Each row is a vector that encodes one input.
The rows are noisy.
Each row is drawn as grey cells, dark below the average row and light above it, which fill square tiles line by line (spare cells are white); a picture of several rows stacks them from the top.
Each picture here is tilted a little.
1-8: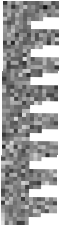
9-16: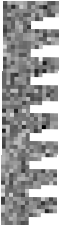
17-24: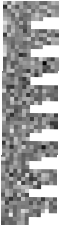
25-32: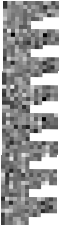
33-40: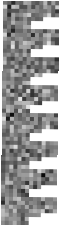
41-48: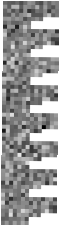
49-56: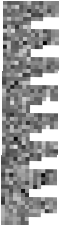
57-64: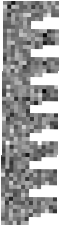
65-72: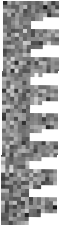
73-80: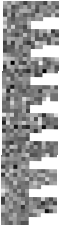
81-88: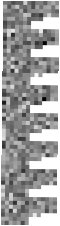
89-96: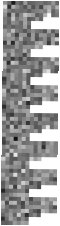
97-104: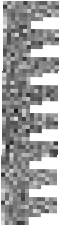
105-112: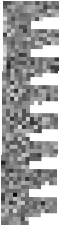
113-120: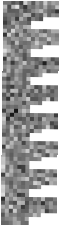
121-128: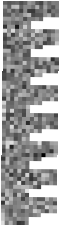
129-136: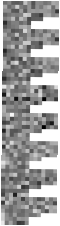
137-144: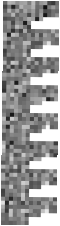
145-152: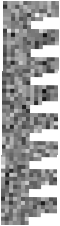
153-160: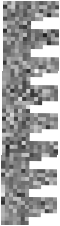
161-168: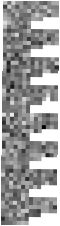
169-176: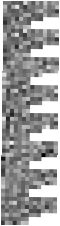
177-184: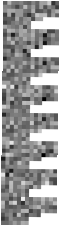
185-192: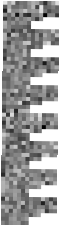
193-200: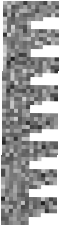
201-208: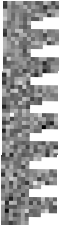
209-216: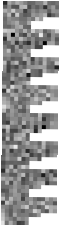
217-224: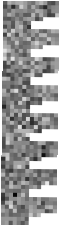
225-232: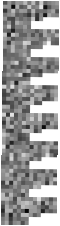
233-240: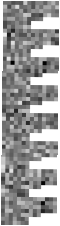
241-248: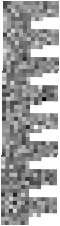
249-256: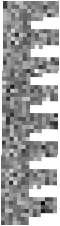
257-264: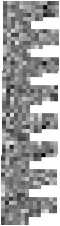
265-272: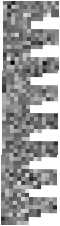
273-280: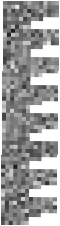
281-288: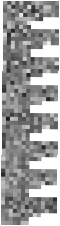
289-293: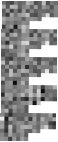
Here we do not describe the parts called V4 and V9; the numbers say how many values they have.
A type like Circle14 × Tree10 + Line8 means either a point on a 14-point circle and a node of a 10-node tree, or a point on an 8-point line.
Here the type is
(Bool × Bool × Bool + V9) × V4 + List2(Line8).
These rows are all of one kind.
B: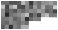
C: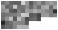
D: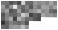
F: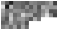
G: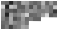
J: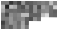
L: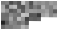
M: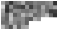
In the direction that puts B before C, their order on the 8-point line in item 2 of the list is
B, G, M, J, F, L, D, C.
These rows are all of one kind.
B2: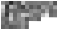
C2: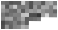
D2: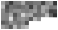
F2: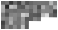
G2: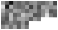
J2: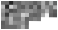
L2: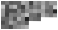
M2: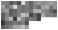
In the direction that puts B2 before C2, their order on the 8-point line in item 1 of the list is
D2, G2, B2, J2, F2, C2, L2, M2.
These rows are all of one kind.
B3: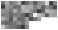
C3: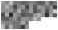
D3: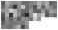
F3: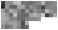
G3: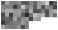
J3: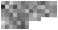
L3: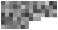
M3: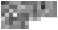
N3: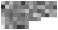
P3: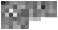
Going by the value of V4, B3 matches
D3, G3 and L3.
